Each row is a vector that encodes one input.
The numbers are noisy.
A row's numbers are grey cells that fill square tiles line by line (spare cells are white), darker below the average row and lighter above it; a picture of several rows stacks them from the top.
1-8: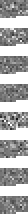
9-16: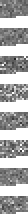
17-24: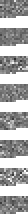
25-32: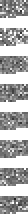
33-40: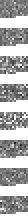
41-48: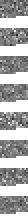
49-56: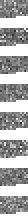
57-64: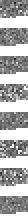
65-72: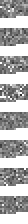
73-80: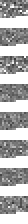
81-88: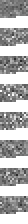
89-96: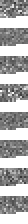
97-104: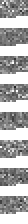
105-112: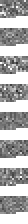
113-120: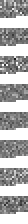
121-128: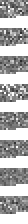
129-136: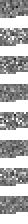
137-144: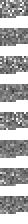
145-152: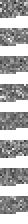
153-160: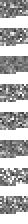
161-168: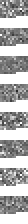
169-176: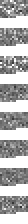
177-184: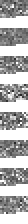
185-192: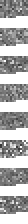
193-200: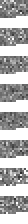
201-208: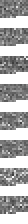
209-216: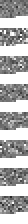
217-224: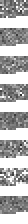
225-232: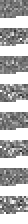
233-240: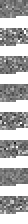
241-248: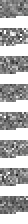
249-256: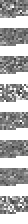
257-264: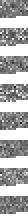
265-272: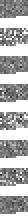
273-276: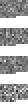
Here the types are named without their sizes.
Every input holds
a list of points on a line.
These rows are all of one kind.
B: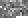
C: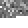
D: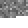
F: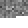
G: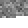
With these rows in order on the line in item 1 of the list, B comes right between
C and G.
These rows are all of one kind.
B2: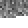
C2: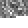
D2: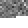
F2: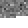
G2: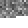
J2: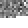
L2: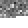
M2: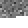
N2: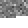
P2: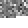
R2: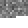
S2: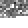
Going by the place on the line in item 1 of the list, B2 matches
C2 and J2.
